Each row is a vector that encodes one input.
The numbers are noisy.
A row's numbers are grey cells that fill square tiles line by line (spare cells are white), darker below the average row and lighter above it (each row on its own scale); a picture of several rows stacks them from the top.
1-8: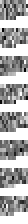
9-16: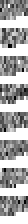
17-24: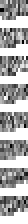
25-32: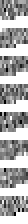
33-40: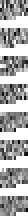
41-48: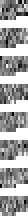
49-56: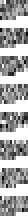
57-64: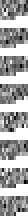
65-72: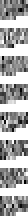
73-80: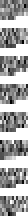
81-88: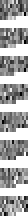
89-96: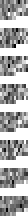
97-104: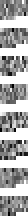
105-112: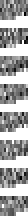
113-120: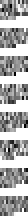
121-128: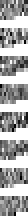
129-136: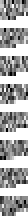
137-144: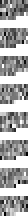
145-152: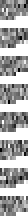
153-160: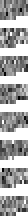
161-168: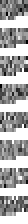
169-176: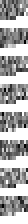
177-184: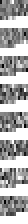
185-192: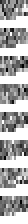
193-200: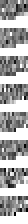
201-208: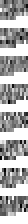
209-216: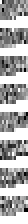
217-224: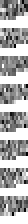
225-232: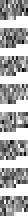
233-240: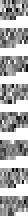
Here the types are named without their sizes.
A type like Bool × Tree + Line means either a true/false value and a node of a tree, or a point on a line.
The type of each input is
(Label + Line) × Line.
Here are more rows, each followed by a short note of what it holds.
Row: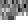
a point on each of two lines
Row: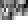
a point on each of two lines
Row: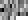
a label and a point on a line
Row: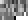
a label and a point on a line
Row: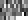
a point on each of two lines
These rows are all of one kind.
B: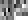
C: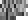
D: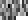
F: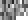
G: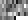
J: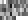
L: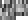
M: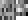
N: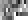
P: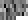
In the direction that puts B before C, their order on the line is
M, G, N, B, J, L, D, F, P, C.
